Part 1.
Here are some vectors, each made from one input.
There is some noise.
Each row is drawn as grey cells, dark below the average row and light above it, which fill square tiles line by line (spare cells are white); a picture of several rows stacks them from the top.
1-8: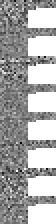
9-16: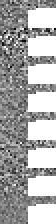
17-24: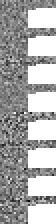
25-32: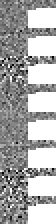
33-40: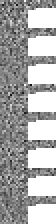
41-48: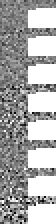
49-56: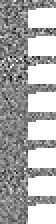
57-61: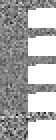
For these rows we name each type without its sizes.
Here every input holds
a point on a line, together with either a fixed value, or three true/false values.
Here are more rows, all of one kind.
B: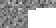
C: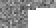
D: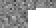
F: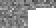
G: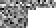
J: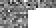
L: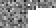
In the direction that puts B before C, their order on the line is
J, G, D, F, B, C, L.
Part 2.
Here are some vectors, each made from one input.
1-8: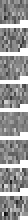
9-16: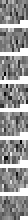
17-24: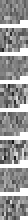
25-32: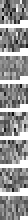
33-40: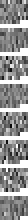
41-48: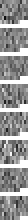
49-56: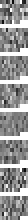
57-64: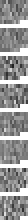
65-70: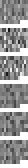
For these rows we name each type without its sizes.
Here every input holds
a list of points on a line.
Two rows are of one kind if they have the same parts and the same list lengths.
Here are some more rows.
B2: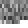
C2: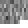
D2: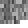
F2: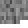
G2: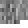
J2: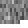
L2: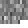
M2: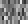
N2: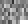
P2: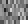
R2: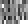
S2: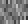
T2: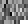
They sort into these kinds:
B2, R2
C2, D2, F2, G2, P2, S2, T2
J2, L2, M2, N2

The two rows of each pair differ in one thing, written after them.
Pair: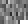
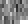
the place on the line in item 1 of the list
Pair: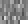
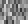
the place on the line in item 1 of the list
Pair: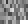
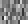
the place on the line in item 2 of the list
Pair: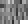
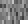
the place on the line in item 2 of the list
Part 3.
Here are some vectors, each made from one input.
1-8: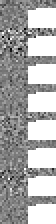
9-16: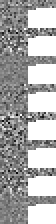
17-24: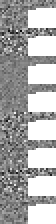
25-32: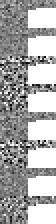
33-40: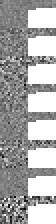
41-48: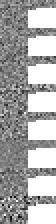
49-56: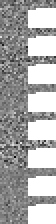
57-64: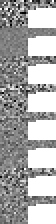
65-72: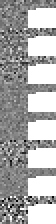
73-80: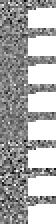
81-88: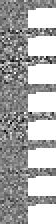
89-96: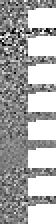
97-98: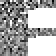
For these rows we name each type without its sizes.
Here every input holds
a list of points on a line.
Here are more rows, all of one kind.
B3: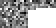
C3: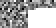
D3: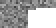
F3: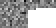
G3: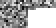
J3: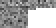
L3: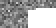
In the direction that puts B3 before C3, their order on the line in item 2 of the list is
L3, J3, B3, F3, G3, C3, D3.
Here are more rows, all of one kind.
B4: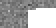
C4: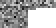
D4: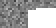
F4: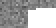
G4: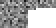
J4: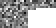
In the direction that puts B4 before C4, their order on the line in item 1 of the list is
F4, D4, B4, C4, G4, J4.
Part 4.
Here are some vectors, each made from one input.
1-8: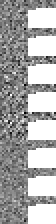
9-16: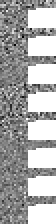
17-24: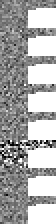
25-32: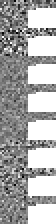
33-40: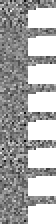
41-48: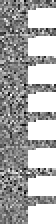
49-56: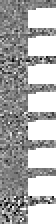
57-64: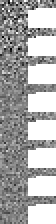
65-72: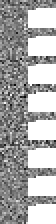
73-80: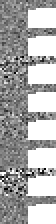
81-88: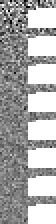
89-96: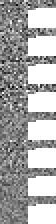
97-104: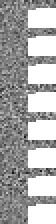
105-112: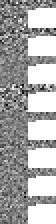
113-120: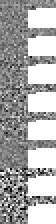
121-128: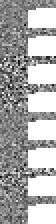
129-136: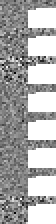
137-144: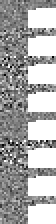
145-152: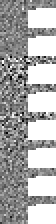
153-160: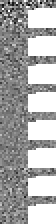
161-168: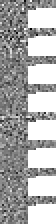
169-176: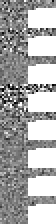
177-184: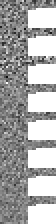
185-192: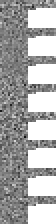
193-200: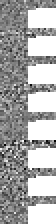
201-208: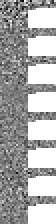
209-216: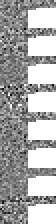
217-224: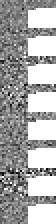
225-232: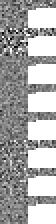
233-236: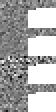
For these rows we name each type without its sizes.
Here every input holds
either a point on a circle, or a fixed value, or three true/false values.
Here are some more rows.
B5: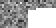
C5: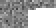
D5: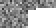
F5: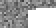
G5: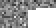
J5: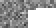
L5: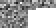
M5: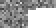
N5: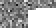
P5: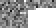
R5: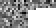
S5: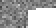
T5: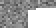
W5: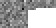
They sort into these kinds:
B5, F5, L5, N5, P5, R5, S5, T5
C5, M5
D5, G5, J5, W5

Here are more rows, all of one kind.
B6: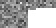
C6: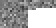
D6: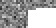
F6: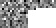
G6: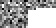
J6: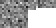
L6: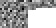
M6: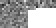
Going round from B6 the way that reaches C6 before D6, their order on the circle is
B6, J6, C6, L6, F6, M6, D6, G6.
